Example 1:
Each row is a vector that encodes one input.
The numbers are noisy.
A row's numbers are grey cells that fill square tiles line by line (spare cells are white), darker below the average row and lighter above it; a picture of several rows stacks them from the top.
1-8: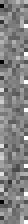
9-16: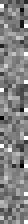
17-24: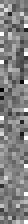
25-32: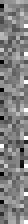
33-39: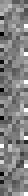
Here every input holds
one of 4 labels and a point on a 6-point line.
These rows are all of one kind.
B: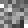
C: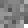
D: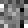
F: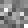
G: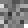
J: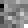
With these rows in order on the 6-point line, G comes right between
B and F.
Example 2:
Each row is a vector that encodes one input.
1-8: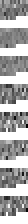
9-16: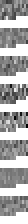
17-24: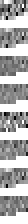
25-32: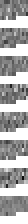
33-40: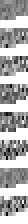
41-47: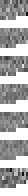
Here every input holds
a true/false value, together with either a fixed value, or a node of a 7-node tree.
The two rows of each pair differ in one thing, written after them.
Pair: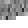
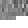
the true/false value
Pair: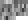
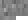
the true/false value
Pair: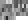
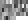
the node of the tree
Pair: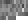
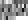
the true/false value
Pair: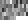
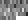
the node of the tree
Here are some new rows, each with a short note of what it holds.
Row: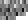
a true/false value
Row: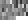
a node of a 7-node tree and a true/false value
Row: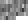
a true/false value
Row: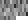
a node of a 7-node tree and a true/false value
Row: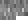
a node of a 7-node tree and a true/false value
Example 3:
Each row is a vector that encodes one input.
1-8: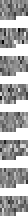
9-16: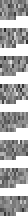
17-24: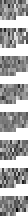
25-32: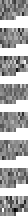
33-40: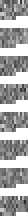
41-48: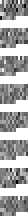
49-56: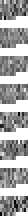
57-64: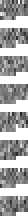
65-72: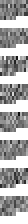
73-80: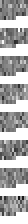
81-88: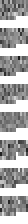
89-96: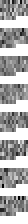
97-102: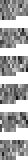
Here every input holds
either a point on a 9-point line, or a point on a 13-point line.
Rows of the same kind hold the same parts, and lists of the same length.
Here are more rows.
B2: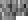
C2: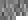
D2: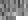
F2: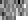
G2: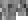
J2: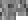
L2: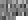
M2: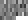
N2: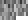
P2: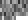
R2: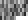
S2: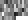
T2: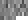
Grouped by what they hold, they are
B2, G2, J2, N2, S2
C2, D2, F2, L2, M2, P2, R2, T2

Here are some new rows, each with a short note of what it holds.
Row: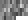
a point on a 13-point line
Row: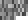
a point on a 13-point line
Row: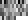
a point on a 13-point line
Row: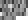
a point on a 13-point line
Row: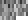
a point on a 9-point line
